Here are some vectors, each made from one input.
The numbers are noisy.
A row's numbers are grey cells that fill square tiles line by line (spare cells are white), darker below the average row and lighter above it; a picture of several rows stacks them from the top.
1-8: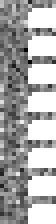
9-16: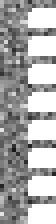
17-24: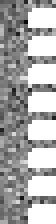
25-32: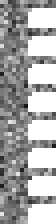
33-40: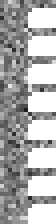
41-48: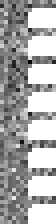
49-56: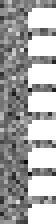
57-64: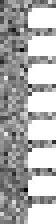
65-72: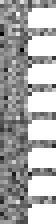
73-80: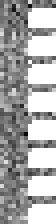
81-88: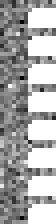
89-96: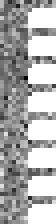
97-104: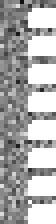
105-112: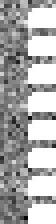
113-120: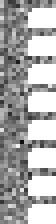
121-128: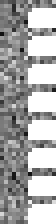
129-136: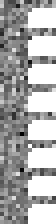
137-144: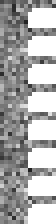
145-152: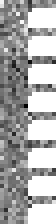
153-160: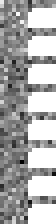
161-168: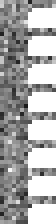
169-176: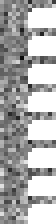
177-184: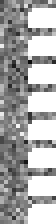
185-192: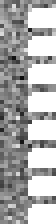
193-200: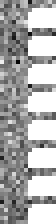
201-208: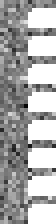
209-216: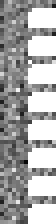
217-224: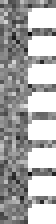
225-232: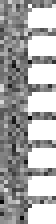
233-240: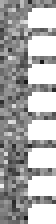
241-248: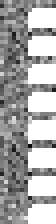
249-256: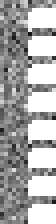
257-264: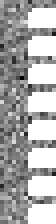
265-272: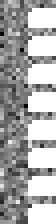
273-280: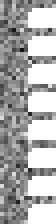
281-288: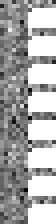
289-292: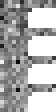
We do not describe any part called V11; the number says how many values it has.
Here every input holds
a point on a 4-point line, together with either a point on a 4-point line, or a value of V11.
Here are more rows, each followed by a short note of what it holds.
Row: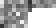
a point on a 4-point line and a value of V11
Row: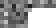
a point on each of two 4-point lines
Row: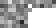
a point on a 4-point line and a value of V11
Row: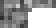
a point on a 4-point line and a value of V11
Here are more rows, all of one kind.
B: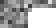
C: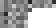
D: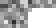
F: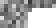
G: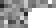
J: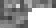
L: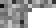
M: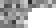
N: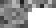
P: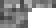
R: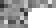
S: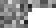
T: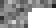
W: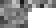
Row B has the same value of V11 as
D, G, M and R.
